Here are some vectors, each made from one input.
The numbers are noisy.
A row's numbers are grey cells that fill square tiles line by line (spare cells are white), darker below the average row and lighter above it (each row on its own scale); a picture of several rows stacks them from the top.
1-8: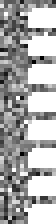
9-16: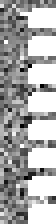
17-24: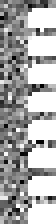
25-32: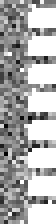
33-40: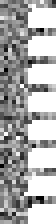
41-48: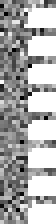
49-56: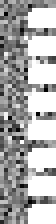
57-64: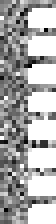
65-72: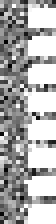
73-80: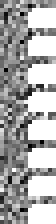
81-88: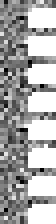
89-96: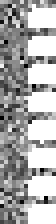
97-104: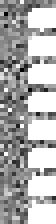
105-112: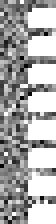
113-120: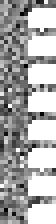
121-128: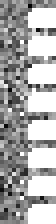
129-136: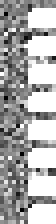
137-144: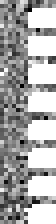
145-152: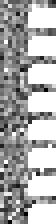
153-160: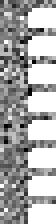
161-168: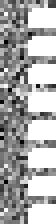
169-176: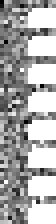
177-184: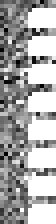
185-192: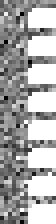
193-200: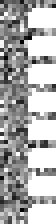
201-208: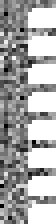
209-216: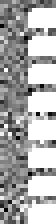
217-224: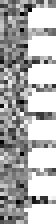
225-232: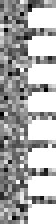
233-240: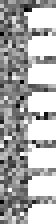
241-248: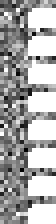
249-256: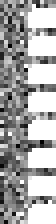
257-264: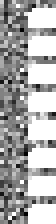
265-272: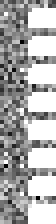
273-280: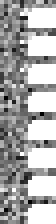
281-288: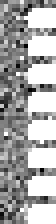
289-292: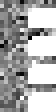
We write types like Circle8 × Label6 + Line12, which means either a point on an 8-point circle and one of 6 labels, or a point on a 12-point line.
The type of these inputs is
Bool × Bool × Bool × (Line8 + Line10).
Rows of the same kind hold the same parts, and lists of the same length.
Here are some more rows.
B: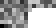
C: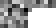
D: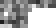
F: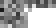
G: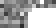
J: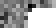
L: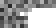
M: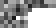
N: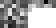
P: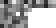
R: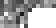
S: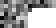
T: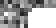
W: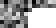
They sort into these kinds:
B, C, J, M, P, R, S, T, W
D, F, G, L, N

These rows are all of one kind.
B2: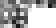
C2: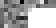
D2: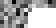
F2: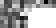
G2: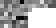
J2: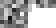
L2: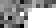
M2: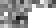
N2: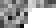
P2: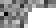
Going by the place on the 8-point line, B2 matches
D2, M2, N2 and P2.
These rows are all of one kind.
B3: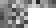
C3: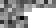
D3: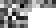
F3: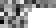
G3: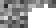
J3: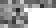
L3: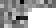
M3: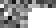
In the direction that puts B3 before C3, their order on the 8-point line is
D3, B3, M3, C3, J3, G3, F3, L3.
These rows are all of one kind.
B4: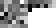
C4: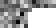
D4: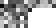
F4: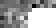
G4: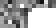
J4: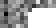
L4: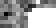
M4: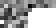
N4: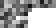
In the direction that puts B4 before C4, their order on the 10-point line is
M4, N4, L4, B4, J4, G4, C4, F4, D4.
